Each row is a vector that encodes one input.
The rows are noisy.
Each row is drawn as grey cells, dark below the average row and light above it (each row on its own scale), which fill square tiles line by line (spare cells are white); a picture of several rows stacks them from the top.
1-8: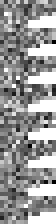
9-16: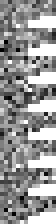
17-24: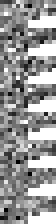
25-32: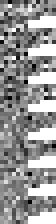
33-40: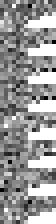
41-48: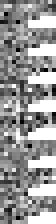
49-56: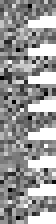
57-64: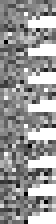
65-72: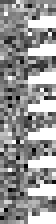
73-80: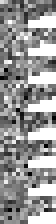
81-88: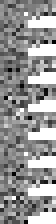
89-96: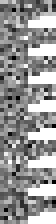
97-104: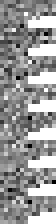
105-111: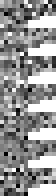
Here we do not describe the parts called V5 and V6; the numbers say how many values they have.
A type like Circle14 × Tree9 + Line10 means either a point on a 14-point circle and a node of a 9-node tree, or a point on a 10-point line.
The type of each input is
Bool × (Line4 + V5) + V6.
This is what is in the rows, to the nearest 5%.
About 65% of them hold a true/false value, together with either a point on a 4-point line, or a value of V5. The rest hold a value of V6.
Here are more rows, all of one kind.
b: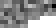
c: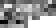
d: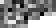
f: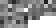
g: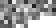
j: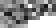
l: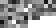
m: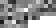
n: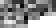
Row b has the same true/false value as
d, j and n.
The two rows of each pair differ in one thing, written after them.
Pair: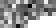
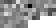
the true/false value
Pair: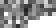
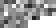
the true/false value
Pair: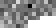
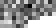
the place on the 4-point line
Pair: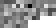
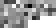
the place on the 4-point line
